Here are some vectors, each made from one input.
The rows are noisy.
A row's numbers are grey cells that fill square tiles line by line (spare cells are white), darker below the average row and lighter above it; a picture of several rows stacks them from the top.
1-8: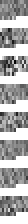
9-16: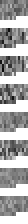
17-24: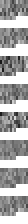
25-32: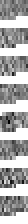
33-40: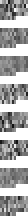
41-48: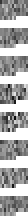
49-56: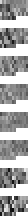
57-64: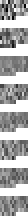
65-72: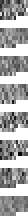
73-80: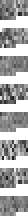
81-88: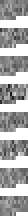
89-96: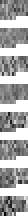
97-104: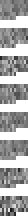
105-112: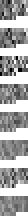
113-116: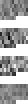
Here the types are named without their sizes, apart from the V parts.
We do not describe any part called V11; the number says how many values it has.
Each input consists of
either a point on a circle, or a fixed value, or a true/false value and a value of V11.
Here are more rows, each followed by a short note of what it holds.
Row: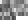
a point on a circle
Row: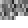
a true/false value and a value of V11
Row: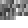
a fixed value
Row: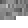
a true/false value and a value of V11
